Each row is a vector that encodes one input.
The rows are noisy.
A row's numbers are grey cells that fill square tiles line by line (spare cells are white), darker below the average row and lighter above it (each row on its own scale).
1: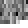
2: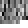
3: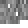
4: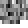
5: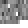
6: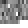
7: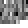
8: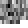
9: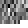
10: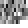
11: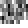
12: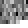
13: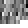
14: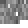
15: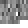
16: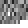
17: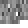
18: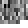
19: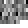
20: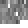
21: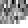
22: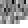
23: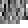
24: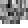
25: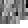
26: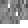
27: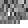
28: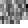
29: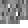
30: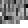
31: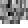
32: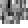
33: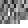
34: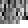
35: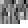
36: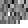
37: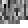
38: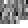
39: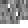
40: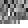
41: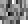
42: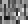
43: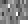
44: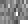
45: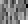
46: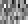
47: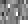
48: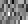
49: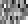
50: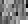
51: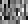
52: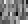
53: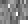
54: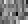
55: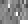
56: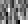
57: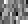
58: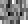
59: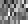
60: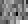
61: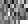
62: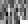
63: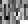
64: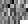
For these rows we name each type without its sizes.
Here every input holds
a label and a point on each of two lines.
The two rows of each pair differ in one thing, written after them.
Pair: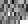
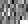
the place on one of the two lines
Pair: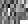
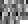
the label
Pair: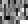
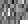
the label
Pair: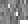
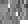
the place on one of the two lines
